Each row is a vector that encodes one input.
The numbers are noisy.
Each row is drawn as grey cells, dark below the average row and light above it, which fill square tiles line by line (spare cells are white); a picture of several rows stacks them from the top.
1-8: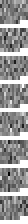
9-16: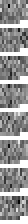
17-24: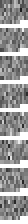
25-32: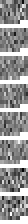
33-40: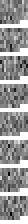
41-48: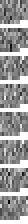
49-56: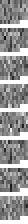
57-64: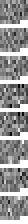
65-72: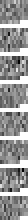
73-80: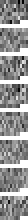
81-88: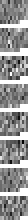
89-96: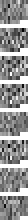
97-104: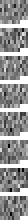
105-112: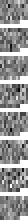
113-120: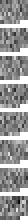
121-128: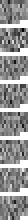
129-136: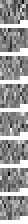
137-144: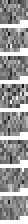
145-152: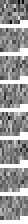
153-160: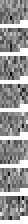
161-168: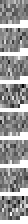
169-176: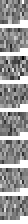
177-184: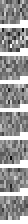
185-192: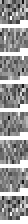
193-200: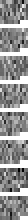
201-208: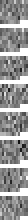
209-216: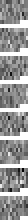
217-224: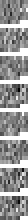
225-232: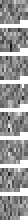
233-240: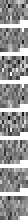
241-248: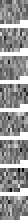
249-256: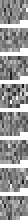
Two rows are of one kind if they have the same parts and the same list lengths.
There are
4 kinds of row.
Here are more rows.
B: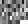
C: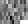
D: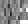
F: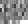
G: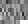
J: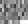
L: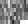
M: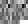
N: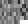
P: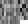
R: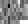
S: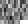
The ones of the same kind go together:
B
C, D, R, S
F, G, J, M, N, P
L

